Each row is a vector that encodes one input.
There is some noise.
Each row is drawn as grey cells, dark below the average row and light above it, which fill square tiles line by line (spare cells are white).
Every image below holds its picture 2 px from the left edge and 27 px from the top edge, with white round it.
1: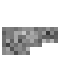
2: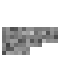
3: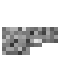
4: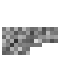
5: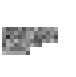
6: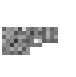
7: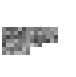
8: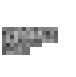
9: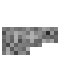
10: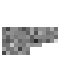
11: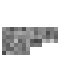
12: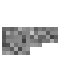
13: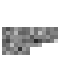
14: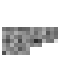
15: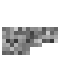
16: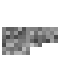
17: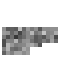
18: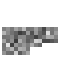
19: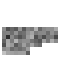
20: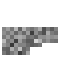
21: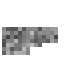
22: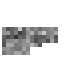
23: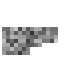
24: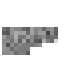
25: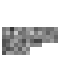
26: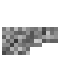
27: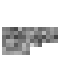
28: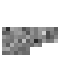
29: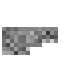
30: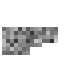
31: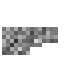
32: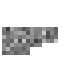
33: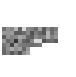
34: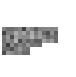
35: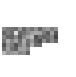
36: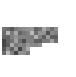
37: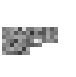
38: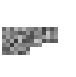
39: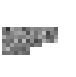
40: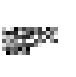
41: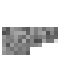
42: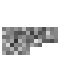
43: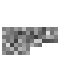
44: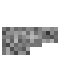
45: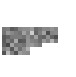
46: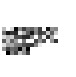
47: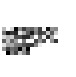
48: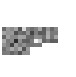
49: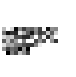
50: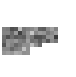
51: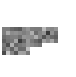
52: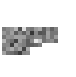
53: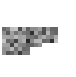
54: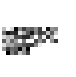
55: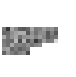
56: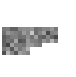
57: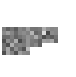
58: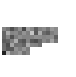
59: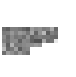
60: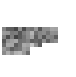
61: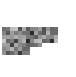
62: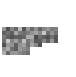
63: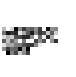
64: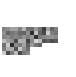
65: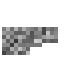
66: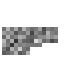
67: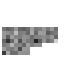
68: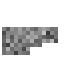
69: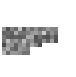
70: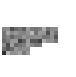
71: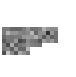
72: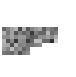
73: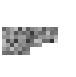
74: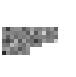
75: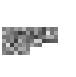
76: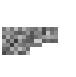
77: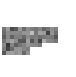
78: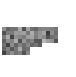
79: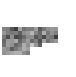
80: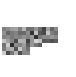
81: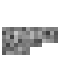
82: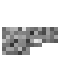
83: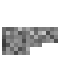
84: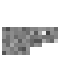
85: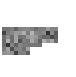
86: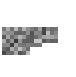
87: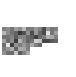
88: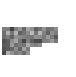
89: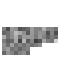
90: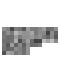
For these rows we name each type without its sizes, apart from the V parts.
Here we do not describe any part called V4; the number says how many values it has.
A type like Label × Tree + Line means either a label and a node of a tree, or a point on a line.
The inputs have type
List(Line × V4).
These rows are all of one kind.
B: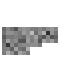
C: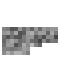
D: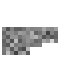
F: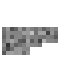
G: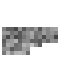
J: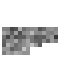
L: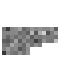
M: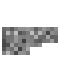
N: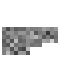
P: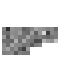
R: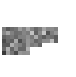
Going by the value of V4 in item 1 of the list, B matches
D, M, N and R.
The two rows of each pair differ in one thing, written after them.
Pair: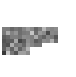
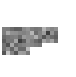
the place on the line in item 1 of the list
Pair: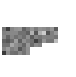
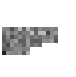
the value of V4 in item 1 of the list
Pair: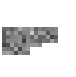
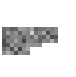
the place on the line in item 2 of the list
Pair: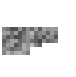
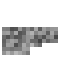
the place on the line in item 2 of the list
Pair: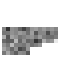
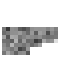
the place on the line in item 2 of the list
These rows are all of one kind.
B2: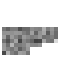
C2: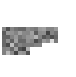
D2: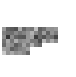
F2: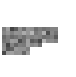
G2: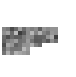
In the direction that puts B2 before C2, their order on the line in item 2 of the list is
F2, B2, D2, G2, C2.
